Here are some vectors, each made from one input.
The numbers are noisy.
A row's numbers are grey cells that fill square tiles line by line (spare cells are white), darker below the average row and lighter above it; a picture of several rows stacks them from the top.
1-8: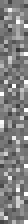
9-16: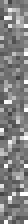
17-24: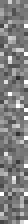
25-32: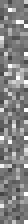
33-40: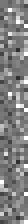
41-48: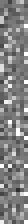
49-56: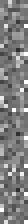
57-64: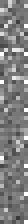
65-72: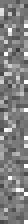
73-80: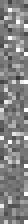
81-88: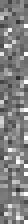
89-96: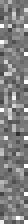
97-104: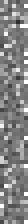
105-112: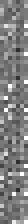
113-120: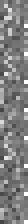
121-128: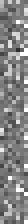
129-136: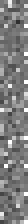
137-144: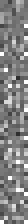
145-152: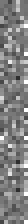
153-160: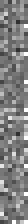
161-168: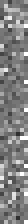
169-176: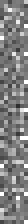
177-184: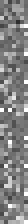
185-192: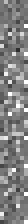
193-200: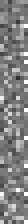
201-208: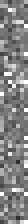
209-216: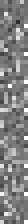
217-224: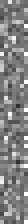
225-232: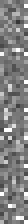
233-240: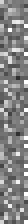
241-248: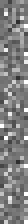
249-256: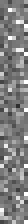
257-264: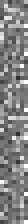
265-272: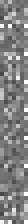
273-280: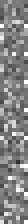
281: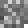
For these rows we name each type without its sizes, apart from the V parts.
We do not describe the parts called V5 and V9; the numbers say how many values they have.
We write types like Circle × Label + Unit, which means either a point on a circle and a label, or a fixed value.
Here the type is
Bool × V5 + Line + V9.
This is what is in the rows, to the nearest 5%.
About 35% of them hold a point on a line. About 30% of them hold a true/false value and a value of V5. The rest hold a value of V9.
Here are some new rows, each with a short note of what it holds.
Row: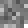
a value of V9
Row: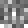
a point on a line
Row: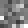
a true/false value and a value of V5
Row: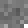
a value of V9
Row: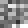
a value of V9
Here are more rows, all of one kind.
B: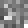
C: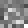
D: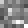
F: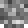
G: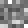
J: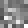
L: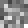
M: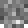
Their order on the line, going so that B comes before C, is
B, L, J, C, D, F, M, G.
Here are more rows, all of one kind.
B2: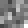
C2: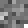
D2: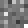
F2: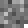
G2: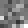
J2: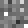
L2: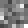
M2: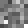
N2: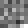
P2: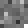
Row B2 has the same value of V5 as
D2, F2, J2 and P2.
